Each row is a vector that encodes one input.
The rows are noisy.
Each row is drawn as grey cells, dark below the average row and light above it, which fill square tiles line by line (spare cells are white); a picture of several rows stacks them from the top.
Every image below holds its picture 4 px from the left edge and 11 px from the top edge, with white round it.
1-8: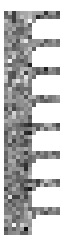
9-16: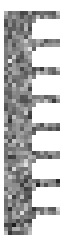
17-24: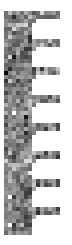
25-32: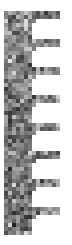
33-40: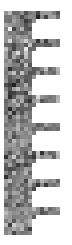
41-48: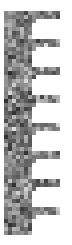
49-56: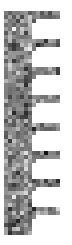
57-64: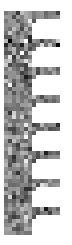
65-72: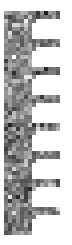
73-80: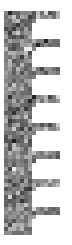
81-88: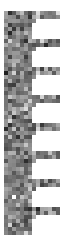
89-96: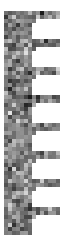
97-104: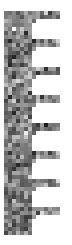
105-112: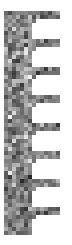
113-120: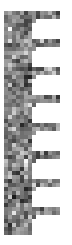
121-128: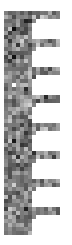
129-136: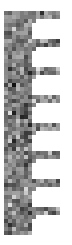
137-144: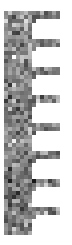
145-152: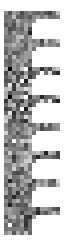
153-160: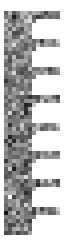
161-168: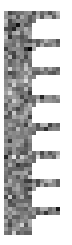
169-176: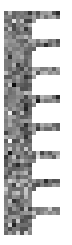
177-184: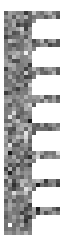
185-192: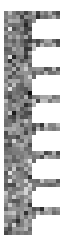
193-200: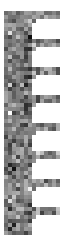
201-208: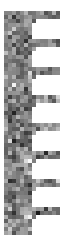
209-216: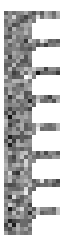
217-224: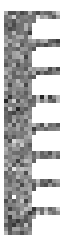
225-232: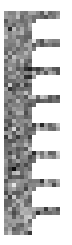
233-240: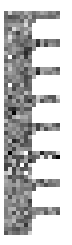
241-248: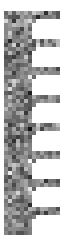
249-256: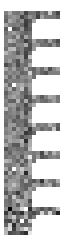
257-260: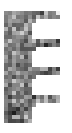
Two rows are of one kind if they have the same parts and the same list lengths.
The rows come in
2 kinds.
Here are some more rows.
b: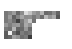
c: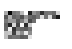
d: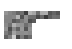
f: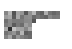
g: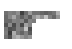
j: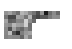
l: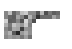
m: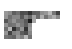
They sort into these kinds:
b, d, f, g, j, l, m
c

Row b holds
a node of a 16-node tree.
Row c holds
a fixed value.
